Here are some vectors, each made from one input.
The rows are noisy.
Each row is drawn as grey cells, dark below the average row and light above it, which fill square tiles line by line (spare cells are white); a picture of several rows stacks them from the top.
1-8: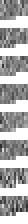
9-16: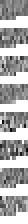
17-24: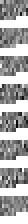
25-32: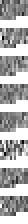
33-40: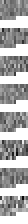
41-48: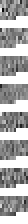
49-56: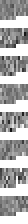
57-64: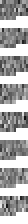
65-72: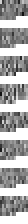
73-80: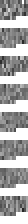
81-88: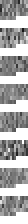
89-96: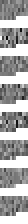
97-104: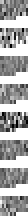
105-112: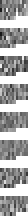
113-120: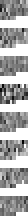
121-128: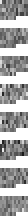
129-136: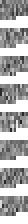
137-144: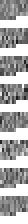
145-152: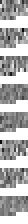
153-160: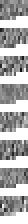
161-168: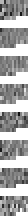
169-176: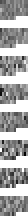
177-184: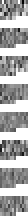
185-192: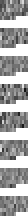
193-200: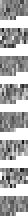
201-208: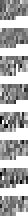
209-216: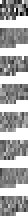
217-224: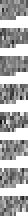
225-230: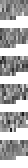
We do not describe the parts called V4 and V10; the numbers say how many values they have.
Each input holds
a true/false value and a value of V4, together with either a point on a 6-point circle, or a value of V10.
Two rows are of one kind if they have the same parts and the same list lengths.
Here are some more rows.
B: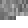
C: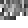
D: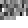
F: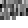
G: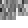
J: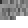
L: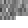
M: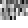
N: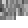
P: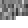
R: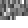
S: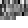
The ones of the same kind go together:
B, C, M, S
D, F, G, J, L, N, P, R

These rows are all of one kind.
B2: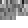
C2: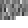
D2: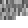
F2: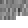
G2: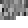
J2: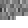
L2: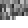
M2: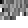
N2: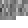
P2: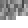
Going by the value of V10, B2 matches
C2, D2 and L2.
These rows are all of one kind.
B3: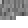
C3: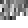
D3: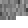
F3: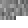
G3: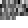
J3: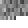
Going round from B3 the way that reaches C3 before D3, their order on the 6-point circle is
B3, J3, F3, C3, D3, G3.
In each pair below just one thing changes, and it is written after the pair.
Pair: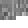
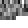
the true/false value
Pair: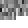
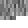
the place on the 6-point circle
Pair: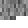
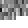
the place on the 6-point circle
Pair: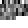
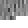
the place on the 6-point circle
